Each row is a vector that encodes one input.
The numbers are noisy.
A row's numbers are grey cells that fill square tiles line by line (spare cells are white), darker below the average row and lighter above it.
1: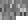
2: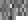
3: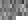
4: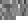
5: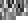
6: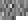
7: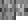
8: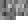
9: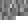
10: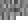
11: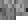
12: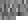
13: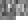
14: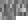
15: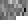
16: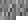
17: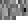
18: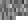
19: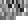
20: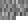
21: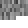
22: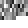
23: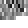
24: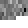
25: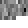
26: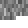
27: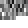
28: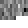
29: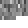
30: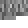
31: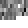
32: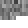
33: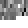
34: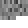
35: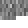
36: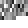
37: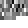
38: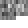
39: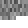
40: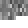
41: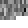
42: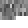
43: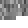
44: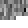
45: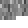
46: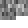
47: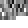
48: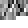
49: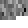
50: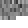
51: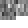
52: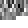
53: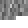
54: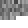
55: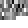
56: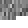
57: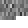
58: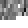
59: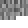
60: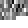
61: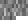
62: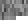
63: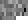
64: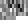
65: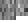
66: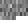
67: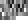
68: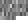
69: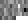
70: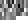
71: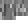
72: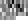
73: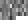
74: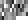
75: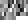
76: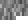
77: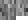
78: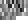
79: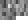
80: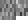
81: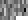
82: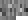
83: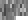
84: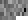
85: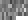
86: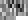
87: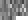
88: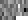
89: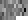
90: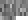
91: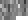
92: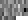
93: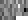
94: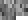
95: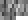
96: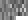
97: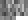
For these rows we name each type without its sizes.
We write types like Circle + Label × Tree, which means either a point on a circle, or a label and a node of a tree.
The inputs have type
Label × (Tree + Unit) + Line.
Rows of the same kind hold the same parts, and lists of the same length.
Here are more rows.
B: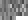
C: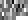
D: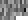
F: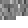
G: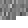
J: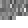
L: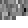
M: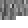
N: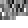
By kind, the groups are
B, G, J, M
C, N
D, F, L

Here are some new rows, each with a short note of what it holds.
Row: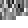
a point on a line
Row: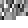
a point on a line
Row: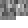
a label and a node of a tree
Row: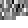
a point on a line
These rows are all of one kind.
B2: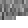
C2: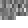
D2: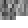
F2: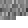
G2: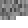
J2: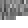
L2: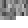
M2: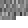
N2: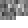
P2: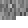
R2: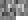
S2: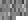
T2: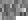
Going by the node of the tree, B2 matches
N2, P2, R2 and T2.
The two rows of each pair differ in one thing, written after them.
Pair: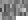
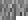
the label
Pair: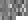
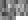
the label
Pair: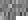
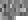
the label
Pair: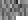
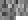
the label
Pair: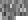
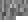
the label
